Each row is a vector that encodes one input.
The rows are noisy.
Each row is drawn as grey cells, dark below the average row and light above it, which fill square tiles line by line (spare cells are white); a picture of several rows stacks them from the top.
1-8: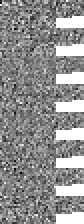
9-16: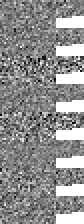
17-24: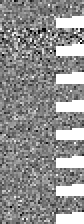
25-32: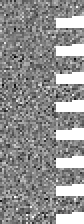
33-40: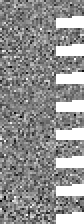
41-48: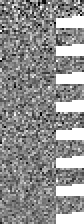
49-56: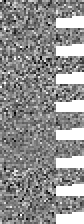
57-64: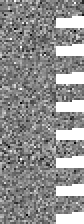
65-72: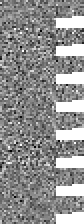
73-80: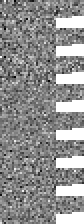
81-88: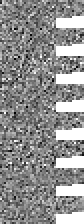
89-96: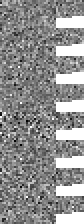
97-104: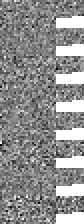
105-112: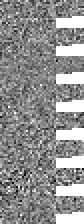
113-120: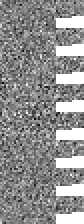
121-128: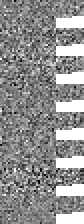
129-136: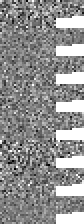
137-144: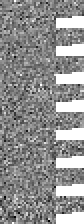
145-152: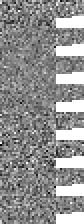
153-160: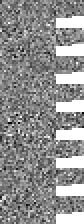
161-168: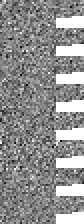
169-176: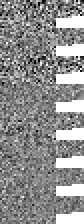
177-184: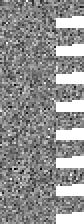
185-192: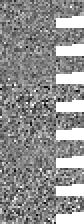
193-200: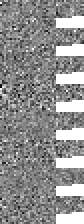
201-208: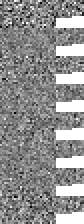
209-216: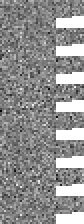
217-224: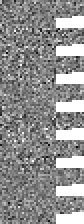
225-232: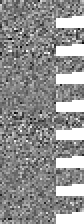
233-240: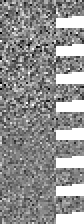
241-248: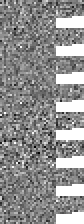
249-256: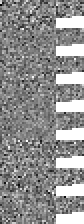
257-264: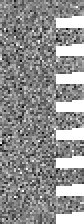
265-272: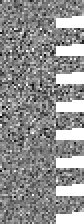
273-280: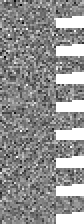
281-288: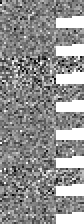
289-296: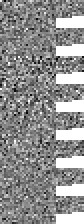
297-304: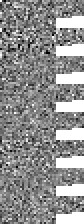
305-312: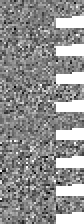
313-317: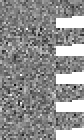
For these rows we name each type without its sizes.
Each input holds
a list of items, each either a label and a true/false value, or a point on a line.
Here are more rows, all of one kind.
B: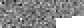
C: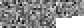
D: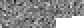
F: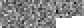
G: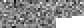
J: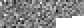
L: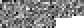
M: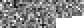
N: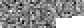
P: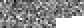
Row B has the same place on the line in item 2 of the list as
J and M.
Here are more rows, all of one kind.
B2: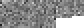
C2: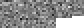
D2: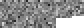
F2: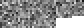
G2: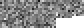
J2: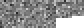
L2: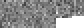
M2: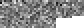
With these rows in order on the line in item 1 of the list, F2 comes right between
B2 and L2.
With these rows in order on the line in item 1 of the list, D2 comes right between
G2 and J2.
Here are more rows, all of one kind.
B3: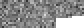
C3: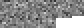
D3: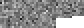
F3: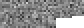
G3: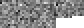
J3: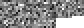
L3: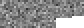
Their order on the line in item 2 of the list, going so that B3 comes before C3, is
B3, J3, L3, C3, F3, G3, D3.
